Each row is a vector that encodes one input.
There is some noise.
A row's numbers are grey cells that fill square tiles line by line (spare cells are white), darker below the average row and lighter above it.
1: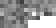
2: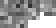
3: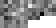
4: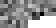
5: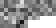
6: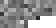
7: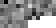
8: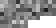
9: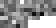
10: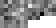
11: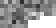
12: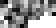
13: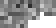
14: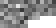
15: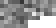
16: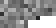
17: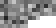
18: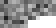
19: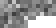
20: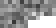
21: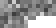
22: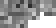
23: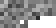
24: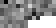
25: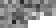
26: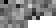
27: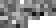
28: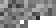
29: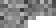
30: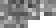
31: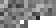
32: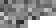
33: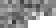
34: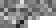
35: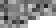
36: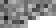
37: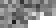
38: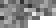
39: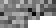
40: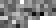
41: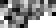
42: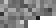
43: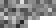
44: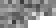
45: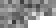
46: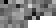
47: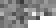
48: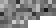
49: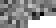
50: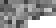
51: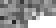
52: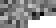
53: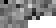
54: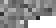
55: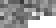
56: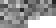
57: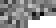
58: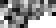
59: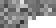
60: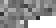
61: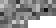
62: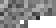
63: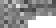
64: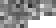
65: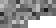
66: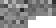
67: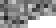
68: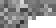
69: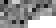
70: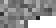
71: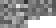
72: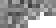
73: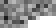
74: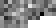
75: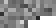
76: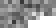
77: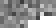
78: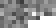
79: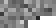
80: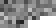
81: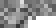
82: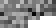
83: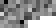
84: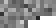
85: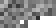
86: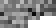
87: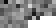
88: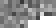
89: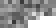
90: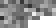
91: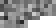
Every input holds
a list of up to two points on an 8-point line.
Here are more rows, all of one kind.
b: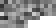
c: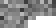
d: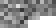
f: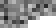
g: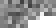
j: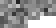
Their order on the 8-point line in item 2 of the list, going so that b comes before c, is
j, d, b, c, g, f.
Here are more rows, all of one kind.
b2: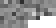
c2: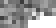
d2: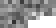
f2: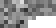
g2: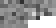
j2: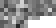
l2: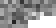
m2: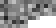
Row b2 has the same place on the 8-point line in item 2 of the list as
g2 and j2.
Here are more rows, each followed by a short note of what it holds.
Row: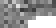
a list of two items
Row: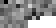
a list of one item
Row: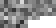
a list of two items
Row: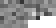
a list of two items
